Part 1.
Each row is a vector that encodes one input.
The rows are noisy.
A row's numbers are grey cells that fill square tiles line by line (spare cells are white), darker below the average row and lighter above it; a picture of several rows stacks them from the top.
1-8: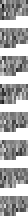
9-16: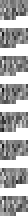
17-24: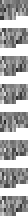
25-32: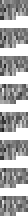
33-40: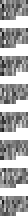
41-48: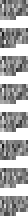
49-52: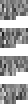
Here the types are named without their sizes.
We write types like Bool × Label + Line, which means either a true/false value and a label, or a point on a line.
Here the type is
Circle.
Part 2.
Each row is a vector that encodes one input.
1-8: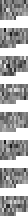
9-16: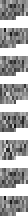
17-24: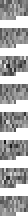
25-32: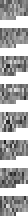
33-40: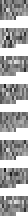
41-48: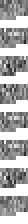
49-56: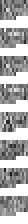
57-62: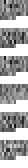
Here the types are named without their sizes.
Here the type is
Circle.
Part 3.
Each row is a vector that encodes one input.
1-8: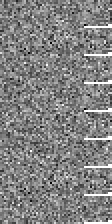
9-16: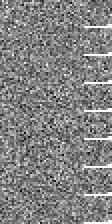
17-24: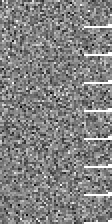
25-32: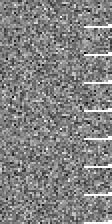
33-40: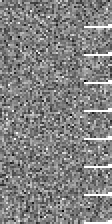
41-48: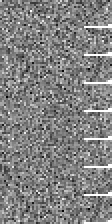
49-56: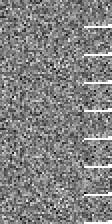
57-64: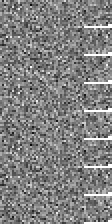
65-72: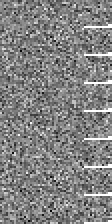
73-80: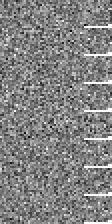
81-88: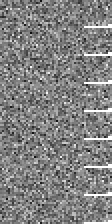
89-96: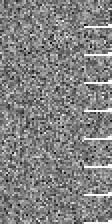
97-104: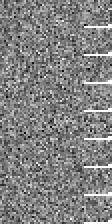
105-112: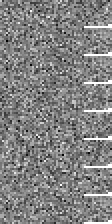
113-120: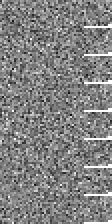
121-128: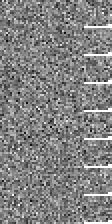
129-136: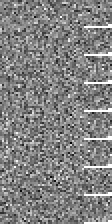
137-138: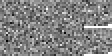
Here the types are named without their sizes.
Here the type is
Line.
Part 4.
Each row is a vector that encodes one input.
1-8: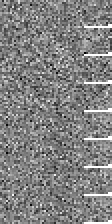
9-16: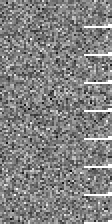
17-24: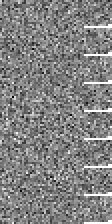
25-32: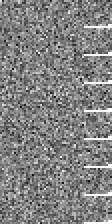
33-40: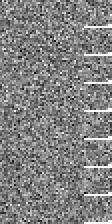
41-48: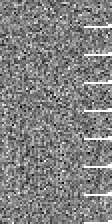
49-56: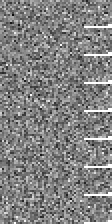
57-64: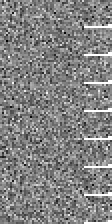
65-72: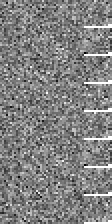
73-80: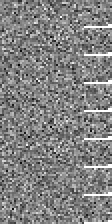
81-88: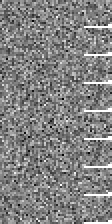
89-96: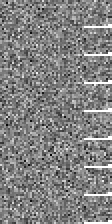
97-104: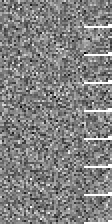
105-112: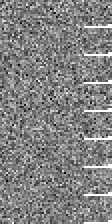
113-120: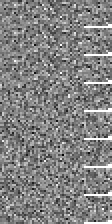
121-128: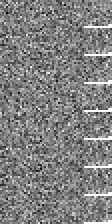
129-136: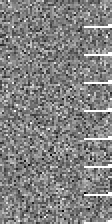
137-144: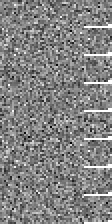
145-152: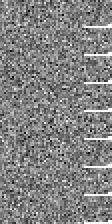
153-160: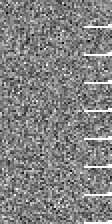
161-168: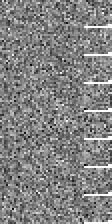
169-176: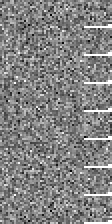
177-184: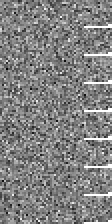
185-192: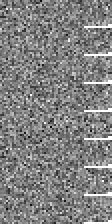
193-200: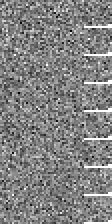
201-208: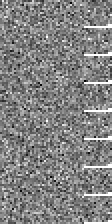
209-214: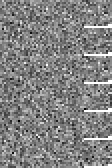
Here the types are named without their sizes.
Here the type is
Line.
